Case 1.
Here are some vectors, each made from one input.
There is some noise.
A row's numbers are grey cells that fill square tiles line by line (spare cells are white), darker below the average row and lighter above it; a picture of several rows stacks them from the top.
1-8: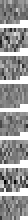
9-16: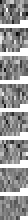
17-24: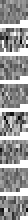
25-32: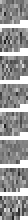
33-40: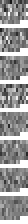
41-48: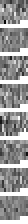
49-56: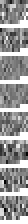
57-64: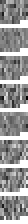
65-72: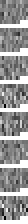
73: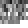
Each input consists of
either a point on a 6-point line, or four true/false values.
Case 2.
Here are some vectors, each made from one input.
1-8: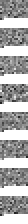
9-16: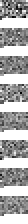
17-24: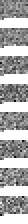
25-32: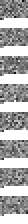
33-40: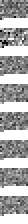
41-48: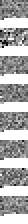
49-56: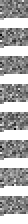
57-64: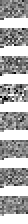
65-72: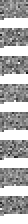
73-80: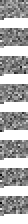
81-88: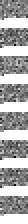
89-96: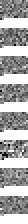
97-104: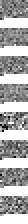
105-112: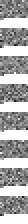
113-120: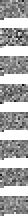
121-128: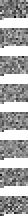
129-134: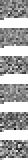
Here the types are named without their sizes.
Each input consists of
a list of points on a line.
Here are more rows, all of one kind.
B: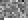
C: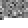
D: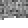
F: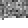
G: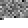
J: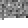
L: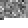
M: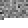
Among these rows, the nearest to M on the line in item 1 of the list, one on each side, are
B and D.
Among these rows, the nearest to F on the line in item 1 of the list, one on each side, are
D and J.
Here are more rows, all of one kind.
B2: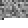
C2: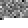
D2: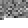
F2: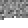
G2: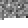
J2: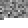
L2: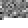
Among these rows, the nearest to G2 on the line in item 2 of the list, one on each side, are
C2 and F2.
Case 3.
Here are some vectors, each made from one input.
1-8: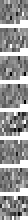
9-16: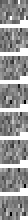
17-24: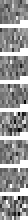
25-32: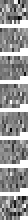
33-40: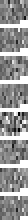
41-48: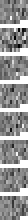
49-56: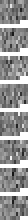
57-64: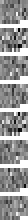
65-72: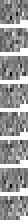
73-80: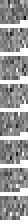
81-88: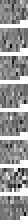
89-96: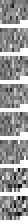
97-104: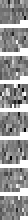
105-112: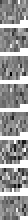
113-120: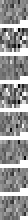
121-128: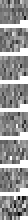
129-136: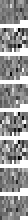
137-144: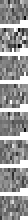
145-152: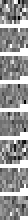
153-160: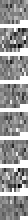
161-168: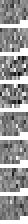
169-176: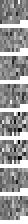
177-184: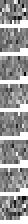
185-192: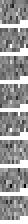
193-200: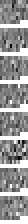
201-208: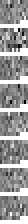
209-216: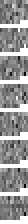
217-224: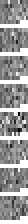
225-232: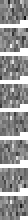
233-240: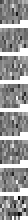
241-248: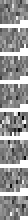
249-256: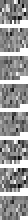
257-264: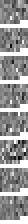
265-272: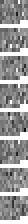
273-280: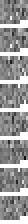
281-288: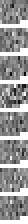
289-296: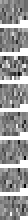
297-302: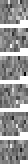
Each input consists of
either a point on a 9-point line, or five true/false values.
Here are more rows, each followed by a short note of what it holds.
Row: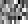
a point on a 9-point line
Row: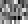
a point on a 9-point line
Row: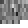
five true/false values
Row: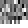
a point on a 9-point line
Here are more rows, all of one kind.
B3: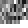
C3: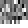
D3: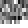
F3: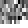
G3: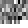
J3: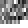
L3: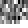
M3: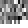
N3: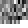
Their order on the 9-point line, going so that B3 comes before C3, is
J3, B3, N3, G3, M3, C3, D3, F3, L3.
